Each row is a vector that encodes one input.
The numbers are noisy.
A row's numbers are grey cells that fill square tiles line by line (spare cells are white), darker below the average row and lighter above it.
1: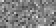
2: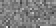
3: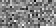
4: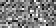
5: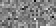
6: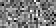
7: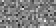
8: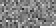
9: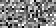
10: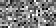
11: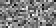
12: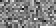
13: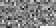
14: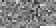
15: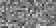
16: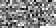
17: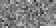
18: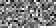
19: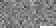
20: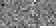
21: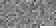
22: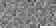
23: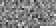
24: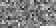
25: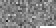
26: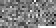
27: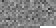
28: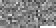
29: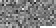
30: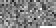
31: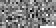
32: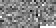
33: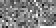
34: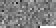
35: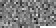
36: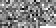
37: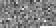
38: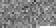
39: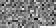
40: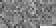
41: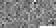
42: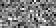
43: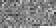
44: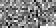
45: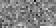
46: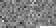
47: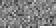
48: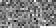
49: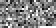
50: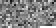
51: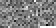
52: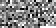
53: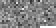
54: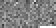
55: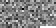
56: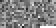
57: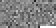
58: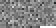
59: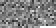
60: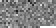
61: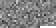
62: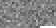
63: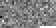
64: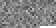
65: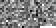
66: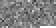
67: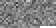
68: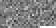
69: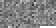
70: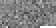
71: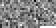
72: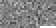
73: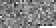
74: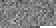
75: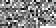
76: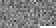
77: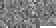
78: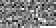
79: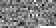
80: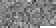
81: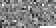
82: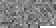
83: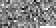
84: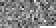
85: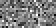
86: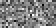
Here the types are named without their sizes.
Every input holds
a node of each of two trees and three true/false values.
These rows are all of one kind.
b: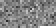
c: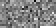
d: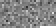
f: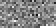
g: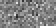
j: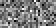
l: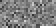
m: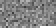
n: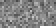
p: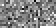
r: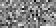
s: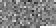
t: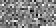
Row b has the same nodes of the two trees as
c, d, m and p.
